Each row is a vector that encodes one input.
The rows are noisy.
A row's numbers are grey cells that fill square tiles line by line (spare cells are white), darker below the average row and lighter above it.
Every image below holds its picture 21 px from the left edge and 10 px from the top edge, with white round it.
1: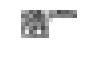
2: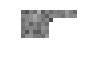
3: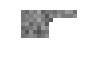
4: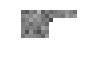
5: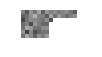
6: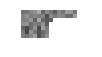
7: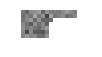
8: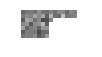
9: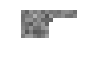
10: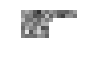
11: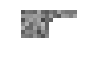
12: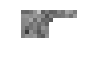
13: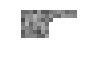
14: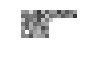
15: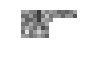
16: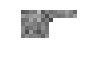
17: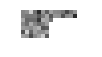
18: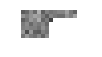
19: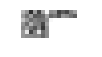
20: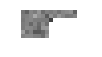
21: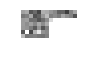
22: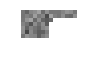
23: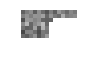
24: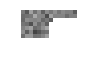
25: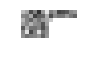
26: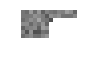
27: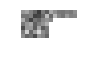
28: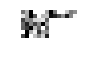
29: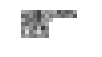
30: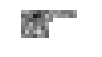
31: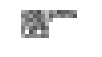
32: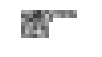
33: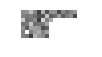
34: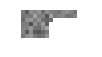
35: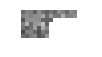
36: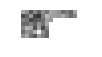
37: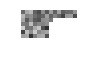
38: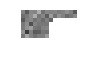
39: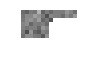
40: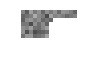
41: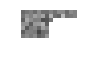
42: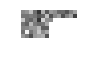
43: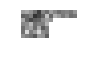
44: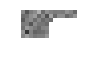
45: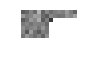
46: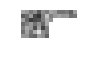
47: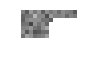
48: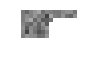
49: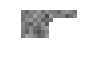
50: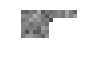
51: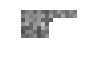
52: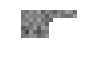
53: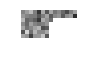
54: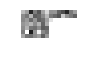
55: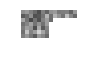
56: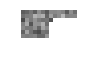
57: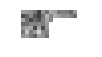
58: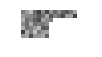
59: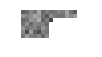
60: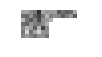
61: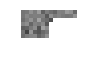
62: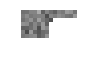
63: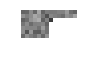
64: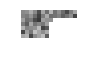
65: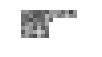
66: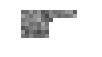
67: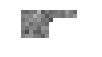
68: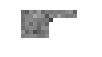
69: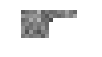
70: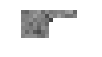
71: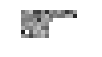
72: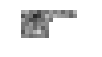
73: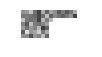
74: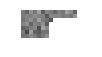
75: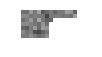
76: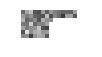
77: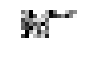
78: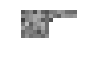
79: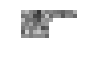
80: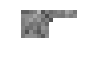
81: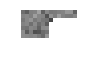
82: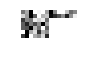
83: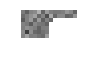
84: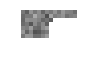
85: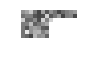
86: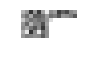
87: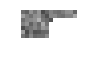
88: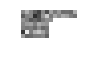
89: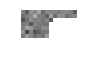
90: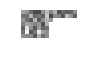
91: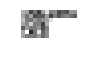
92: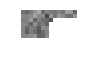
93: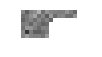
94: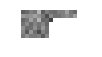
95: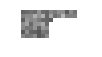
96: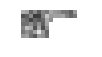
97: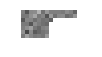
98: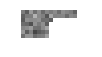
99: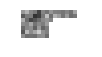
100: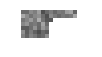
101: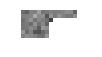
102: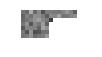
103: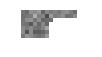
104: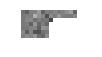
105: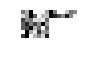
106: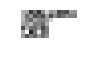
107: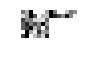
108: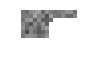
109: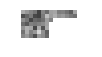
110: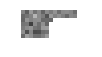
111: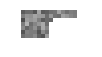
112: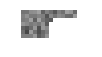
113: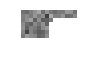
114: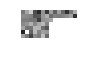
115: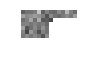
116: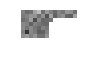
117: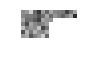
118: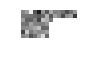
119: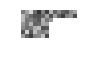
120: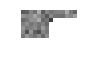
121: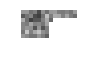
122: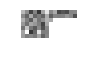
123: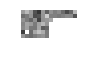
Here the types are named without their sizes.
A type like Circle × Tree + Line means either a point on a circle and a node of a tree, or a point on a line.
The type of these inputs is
Bool × Tree × (Tree + Unit) + Unit.
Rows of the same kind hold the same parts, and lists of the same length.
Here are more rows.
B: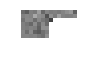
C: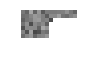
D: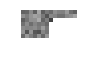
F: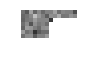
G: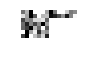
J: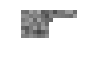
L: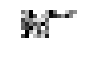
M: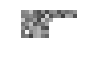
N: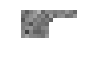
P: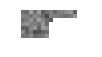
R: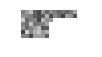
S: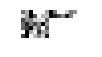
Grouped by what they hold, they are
B, C, D, F, J, N, P
G, L, S
M, R

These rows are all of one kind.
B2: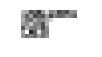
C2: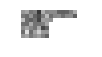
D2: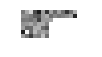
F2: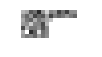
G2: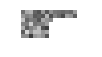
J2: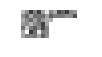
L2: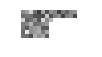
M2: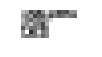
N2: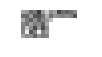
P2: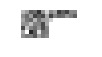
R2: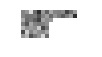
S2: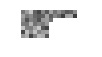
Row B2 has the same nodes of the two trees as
F2, M2 and P2.
